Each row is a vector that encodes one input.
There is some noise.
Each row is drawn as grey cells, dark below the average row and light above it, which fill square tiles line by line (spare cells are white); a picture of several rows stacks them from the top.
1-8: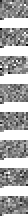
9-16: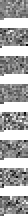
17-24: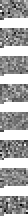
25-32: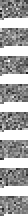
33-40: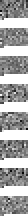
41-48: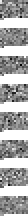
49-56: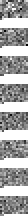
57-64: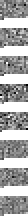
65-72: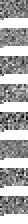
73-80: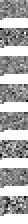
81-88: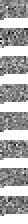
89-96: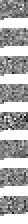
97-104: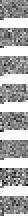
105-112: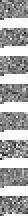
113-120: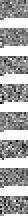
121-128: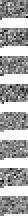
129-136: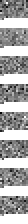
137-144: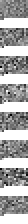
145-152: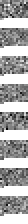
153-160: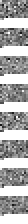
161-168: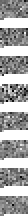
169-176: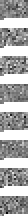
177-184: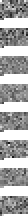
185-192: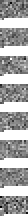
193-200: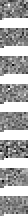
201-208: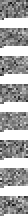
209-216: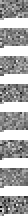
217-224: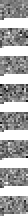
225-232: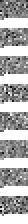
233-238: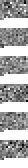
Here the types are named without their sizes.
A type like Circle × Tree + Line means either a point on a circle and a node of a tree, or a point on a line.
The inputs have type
(Circle + Unit) × Tree + Line.
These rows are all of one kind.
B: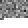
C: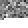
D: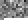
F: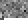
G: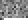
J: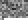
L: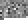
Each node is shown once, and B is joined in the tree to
G.
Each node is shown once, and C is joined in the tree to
L.
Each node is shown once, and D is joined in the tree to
G, J and L.
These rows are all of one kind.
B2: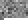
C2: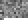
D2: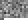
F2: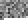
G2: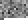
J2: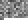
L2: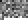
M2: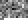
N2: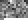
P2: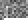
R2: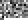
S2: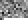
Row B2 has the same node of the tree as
F2 and L2.
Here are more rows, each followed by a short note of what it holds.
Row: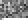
a point on a line
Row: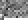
a node of a tree
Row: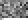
a point on a line
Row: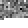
a point on a line
